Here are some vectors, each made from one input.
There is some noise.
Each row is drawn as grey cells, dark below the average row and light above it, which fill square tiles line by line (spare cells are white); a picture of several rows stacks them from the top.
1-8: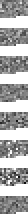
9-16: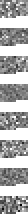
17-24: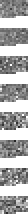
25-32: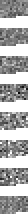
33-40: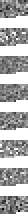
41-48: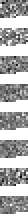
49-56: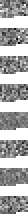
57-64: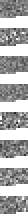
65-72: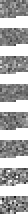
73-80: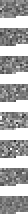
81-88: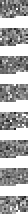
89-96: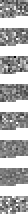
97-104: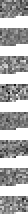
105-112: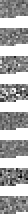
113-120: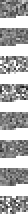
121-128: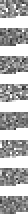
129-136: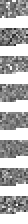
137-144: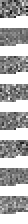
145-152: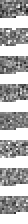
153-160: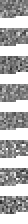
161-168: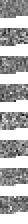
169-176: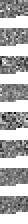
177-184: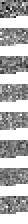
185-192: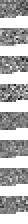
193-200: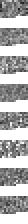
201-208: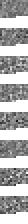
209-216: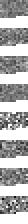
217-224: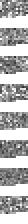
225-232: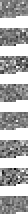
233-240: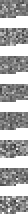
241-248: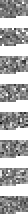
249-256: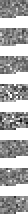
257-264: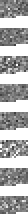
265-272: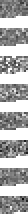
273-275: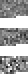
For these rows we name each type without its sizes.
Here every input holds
either a node of a tree, or a list of points on a line.
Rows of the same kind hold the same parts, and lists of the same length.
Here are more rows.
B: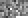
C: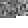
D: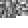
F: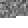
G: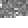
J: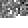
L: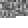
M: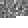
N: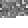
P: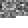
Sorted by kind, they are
B, D, J, M
C
F, L, P
G, N

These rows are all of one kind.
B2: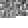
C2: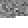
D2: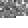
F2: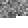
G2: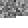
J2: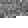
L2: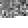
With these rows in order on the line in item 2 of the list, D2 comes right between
C2 and G2.
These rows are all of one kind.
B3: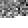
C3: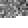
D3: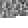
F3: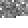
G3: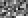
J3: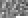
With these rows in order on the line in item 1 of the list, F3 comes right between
G3 and J3.
